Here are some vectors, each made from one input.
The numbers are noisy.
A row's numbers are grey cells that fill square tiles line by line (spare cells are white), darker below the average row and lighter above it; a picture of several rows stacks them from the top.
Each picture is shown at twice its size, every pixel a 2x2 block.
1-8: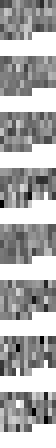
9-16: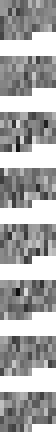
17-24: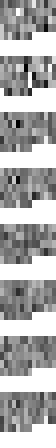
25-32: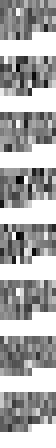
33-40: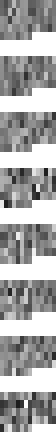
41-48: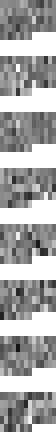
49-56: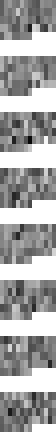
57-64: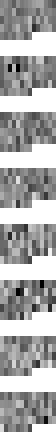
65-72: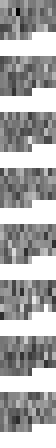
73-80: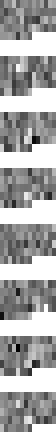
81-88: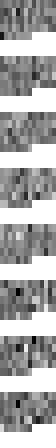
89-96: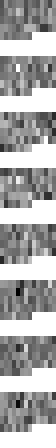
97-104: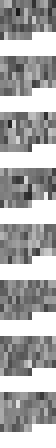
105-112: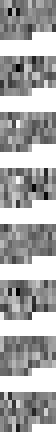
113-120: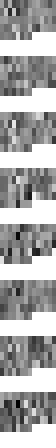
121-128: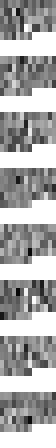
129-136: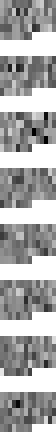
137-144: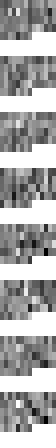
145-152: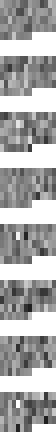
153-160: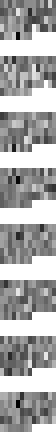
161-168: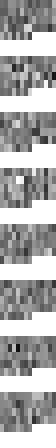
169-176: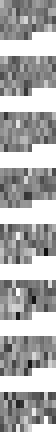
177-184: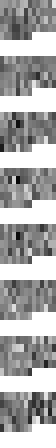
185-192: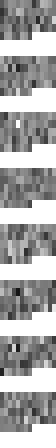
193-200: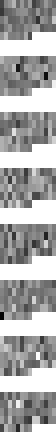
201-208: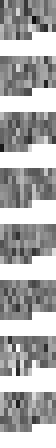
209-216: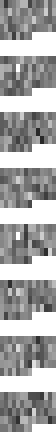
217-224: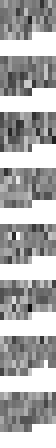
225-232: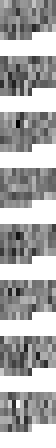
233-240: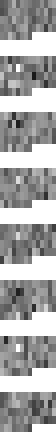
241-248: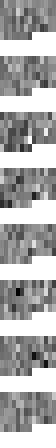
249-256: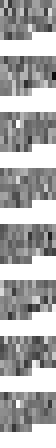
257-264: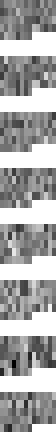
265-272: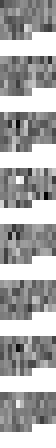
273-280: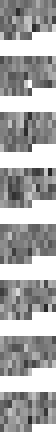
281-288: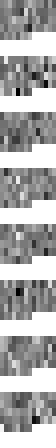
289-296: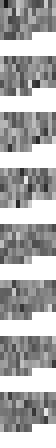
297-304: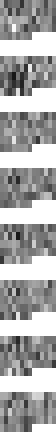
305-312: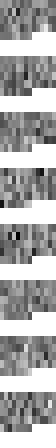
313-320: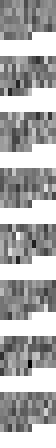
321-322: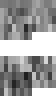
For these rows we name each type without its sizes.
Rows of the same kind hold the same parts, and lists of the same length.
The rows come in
2 kinds.
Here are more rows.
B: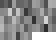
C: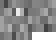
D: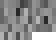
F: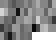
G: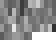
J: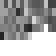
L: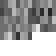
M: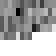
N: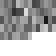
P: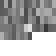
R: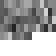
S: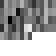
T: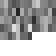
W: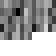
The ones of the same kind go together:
B, C, L, P, R, S
D, F, G, J, M, N, T, W

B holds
a node of a tree and three true/false values.
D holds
a node of each of two trees.
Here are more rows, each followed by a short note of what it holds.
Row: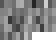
a node of a tree and three true/false values
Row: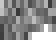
a node of each of two trees
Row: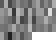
a node of a tree and three true/false values
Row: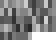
a node of a tree and three true/false values
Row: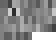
a node of a tree and three true/false values
